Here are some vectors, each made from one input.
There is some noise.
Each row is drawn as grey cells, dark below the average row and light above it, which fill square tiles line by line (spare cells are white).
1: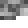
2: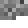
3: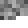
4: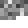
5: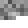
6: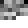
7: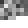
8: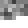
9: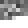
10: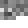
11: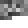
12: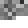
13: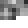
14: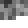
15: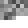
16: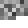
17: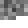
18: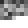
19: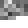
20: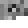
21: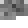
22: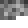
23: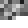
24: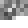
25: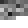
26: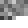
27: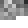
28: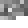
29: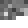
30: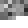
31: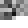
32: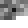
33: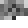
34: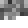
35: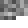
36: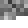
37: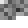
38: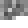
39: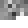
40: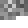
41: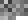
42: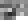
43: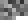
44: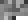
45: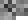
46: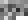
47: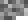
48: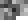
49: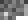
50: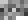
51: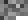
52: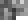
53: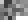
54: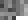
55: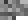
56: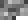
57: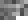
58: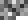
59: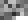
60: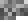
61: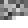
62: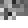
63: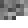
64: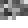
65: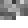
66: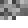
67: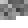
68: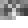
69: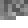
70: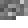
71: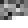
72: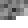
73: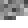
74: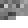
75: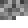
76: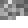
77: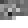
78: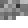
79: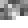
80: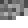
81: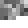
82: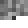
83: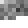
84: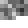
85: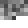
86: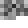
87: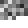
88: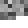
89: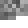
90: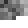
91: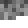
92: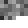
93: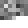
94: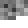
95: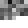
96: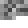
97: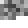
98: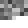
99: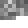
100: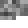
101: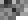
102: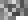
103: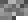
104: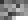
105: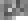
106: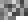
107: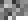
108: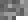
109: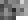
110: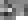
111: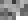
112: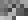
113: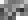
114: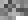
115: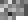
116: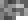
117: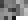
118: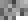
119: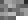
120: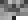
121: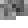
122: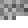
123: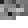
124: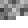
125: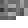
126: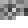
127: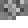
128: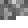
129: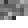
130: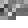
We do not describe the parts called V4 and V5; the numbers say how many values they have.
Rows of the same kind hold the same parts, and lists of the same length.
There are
2 kinds of row.
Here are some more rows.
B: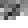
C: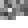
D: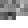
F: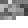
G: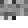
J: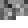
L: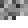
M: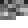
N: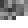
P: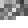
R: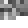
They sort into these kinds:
B, C, D, F, G, J, L, M, N
P, R

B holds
a point on a 6-point line, a true/false value and a value of V4.
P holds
a value of V4 and a value of V5.
